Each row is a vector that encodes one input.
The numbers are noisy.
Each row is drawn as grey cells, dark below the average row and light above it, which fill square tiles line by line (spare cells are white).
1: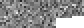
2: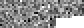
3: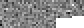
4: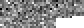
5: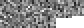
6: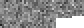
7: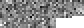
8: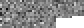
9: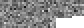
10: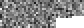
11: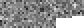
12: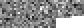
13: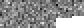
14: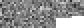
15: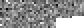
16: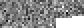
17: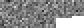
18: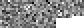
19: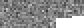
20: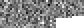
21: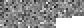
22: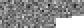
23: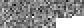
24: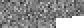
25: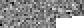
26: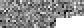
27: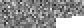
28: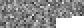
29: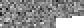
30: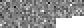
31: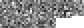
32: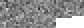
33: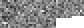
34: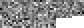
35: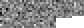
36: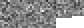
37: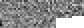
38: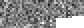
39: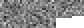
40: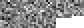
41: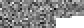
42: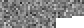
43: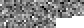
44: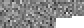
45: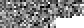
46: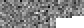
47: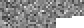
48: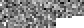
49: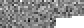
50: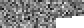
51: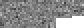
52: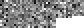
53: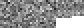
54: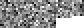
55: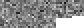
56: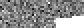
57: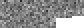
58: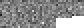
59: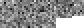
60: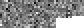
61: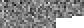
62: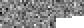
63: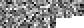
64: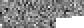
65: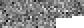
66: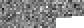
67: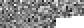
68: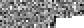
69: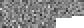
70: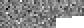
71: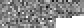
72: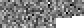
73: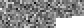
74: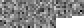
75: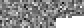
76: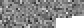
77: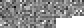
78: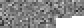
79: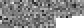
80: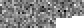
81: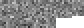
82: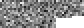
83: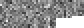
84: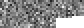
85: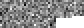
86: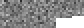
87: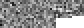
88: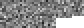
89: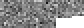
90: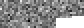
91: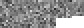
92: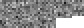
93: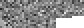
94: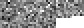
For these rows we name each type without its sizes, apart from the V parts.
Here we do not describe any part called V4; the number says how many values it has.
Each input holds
a node of a tree, together with either a point on a line, or a value of V4.
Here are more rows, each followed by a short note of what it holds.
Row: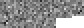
a point on a line and a node of a tree
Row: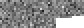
a point on a line and a node of a tree
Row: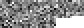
a point on a line and a node of a tree
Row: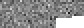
a node of a tree and a value of V4
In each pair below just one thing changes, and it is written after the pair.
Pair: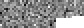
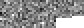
the value of V4
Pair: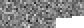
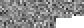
the node of the tree
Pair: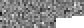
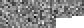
the node of the tree
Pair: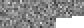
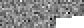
the node of the tree
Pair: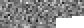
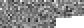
the value of V4
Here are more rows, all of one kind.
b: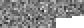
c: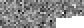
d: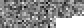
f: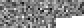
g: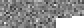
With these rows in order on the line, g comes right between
b and d.
